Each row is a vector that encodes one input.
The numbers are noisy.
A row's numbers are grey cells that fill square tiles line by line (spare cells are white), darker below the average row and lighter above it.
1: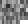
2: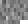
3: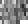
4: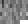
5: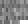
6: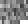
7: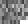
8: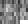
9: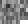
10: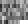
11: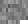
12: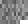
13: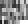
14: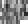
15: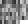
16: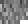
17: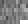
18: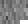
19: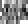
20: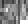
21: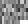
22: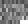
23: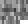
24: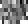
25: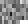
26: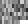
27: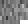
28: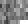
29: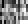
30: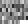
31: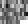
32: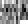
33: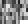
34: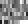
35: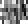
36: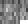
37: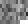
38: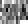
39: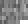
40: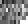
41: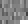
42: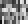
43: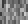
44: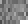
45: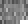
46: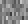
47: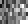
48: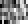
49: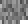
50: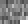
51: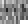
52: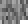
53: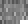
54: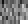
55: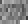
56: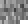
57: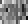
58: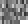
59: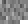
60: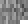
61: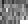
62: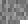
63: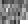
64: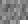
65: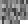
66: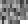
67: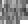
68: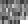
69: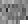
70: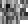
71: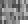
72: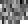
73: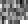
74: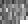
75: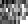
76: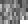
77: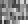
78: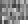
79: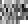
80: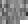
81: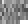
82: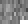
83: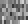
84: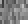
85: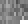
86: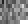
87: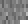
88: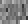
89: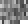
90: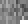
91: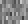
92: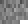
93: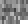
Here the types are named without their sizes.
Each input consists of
either a point on a circle, or a point on a line and a true/false value.
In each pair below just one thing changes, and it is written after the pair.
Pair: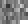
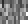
the place on the line
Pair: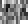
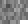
the true/false value
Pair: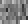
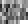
the true/false value
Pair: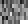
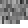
the true/false value
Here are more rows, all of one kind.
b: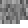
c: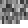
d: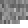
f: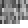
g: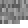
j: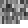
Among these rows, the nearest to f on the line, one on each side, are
b and g.
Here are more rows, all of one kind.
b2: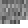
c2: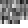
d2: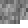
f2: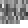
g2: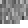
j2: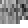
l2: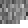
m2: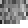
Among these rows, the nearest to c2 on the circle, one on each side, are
d2 and l2.
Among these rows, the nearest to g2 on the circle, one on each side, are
f2 and m2.
